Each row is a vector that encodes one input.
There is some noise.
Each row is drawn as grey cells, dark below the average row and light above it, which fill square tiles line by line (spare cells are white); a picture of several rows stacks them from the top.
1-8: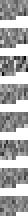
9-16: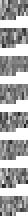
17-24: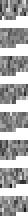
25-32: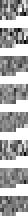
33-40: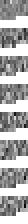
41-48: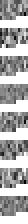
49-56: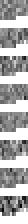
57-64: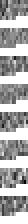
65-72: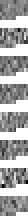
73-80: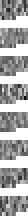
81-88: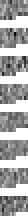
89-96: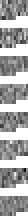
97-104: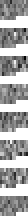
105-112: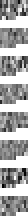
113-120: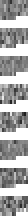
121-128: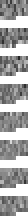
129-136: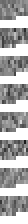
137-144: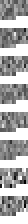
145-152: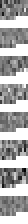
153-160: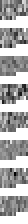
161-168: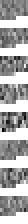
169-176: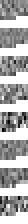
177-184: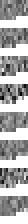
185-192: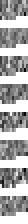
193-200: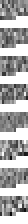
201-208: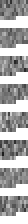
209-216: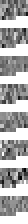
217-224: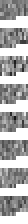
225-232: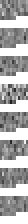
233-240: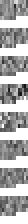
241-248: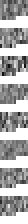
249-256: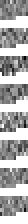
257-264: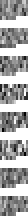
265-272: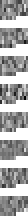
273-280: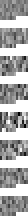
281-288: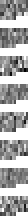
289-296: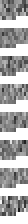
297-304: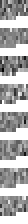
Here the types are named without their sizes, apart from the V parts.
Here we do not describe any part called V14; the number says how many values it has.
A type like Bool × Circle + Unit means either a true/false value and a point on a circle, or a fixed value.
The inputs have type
Bool × Label × V14.
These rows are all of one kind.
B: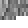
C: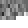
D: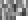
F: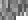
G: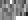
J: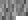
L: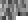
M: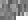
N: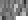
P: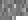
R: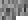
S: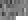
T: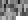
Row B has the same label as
C, F, M and P.
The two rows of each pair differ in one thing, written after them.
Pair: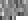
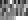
the label
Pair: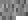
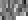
the value of V14
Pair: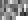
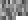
the true/false value
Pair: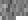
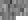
the value of V14
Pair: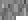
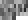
the label
